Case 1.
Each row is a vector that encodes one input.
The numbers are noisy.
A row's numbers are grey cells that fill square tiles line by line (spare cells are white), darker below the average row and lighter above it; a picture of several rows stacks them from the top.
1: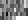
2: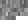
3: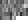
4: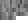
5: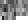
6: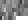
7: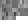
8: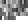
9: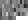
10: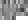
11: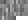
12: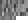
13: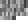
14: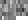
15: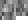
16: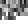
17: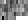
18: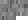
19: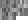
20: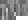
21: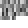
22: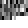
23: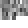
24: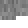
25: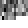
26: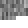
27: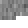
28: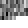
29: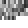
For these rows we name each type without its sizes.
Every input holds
a point on a line.
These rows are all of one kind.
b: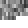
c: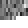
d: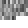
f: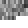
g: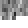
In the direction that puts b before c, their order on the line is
f, b, d, g, c.
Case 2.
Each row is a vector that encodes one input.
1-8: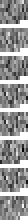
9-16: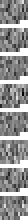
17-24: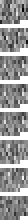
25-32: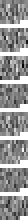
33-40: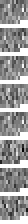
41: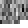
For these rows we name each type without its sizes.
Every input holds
a point on a line.
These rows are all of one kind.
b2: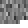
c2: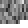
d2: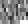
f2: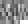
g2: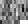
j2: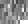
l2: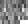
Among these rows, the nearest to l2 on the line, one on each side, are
b2 and j2.
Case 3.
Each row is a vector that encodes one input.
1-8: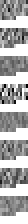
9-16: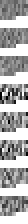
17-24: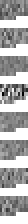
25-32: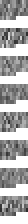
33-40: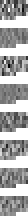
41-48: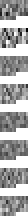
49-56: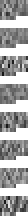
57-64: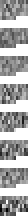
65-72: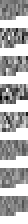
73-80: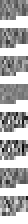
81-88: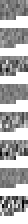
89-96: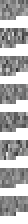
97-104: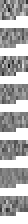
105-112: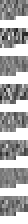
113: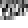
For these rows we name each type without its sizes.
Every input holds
either a fixed value, or a node of a tree.
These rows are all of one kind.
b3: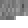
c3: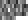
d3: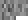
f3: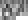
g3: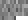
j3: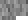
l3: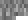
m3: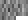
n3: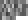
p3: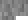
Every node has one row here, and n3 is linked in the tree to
g3.
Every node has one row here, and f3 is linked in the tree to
d3, g3 and p3.
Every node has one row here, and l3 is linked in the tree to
c3.
